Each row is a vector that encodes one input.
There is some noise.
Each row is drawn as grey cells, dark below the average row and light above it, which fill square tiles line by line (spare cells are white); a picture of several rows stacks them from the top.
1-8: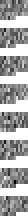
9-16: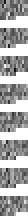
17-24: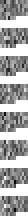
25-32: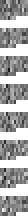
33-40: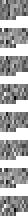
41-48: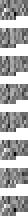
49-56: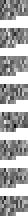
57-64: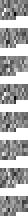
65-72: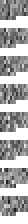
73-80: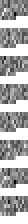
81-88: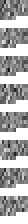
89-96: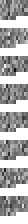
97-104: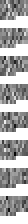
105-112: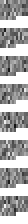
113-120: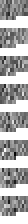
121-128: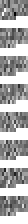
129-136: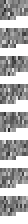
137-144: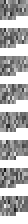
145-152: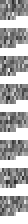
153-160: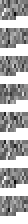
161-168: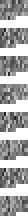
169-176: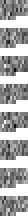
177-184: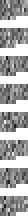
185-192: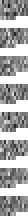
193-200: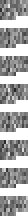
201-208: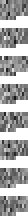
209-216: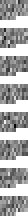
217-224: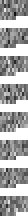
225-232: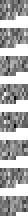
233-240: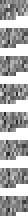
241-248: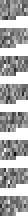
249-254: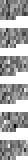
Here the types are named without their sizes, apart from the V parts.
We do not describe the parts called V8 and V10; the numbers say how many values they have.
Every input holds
either a label and a value of V10, or a list of items, each a point on a line and a value of V8.
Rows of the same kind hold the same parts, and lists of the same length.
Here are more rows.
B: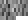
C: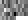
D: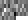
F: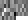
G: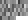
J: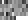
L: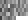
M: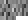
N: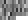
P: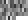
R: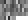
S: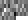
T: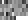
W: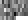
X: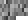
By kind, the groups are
B, M, X
C, D, F, S, W
G, L, N, P, R
J, T

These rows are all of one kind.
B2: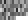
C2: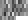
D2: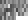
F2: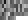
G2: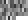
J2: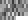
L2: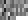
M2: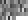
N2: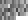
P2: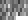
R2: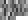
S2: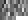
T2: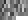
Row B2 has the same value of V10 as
F2 and L2.
